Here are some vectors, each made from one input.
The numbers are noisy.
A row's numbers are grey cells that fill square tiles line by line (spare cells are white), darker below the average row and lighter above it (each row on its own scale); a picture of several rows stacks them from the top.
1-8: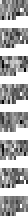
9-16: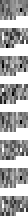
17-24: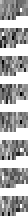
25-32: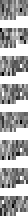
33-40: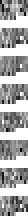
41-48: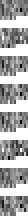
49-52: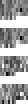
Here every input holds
either a fixed value, or one of 7 labels and a true/false value.
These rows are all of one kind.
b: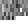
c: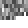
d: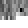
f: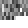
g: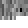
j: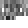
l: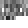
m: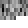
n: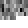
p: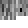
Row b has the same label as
d, f and n.
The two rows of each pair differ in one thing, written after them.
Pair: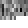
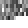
the true/false value
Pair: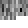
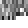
the true/false value
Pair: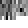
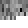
the label
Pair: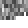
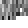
the label
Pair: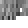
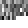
the label
